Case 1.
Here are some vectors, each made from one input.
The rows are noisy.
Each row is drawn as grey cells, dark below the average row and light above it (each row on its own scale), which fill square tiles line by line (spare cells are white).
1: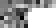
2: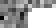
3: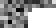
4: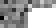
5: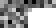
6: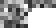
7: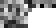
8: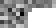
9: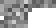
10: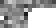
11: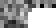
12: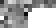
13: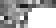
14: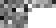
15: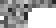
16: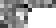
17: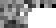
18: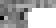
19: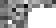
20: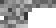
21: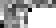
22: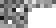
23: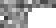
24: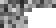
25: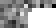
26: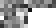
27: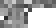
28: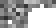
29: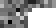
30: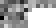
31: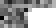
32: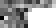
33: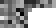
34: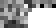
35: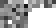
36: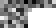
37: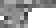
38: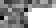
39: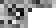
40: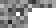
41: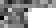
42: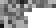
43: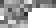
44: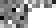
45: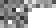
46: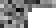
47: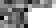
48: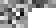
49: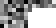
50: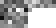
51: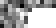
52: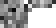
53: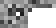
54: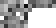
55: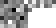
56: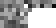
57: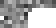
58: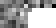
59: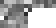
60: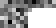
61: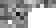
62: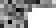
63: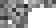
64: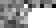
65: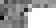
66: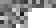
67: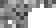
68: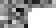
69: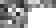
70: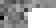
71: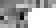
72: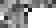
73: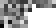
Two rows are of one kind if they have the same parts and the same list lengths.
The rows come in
3 kinds.
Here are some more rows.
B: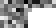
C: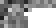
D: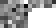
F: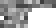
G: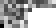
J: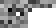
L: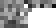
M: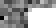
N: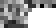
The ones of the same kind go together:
B, F, G, J
C, D, M
L, N

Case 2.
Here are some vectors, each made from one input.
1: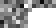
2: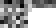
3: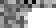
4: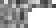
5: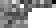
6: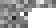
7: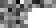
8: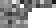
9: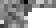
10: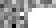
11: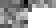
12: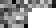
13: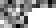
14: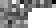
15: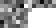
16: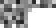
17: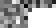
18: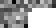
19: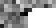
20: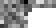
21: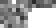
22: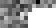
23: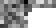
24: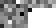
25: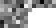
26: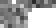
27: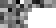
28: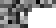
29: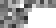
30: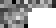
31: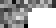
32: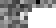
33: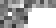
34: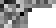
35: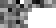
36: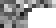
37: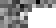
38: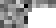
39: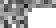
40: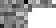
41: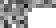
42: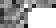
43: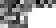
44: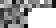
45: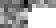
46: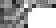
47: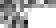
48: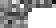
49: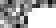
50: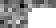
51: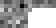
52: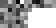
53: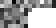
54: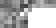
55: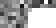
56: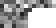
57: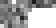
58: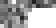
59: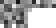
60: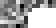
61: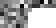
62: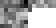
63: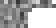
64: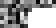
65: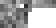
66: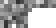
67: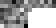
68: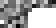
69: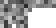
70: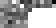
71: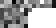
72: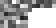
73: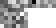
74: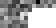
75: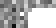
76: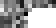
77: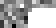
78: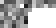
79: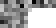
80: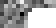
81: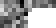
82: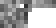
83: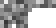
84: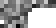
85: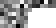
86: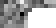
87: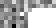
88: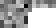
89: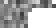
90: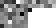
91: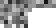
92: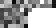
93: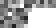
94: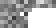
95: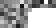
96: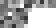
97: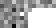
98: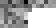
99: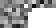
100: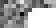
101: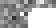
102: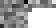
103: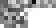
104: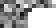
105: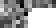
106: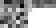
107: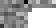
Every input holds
one of 5 labels and one of 10 labels.
